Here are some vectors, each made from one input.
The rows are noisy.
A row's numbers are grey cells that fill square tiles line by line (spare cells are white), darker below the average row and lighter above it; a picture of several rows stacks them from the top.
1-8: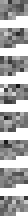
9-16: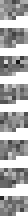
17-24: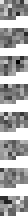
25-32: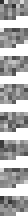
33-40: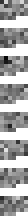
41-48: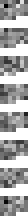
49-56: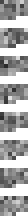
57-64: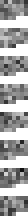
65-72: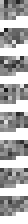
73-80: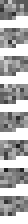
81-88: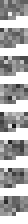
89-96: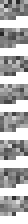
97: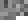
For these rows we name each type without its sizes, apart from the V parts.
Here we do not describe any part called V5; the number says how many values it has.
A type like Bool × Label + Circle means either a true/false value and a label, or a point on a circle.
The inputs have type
Bool × Bool × Bool × (Tree + V5).
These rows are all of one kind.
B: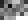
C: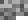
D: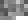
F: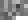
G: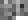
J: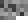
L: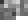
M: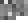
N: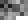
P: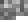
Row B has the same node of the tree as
C, L and P.
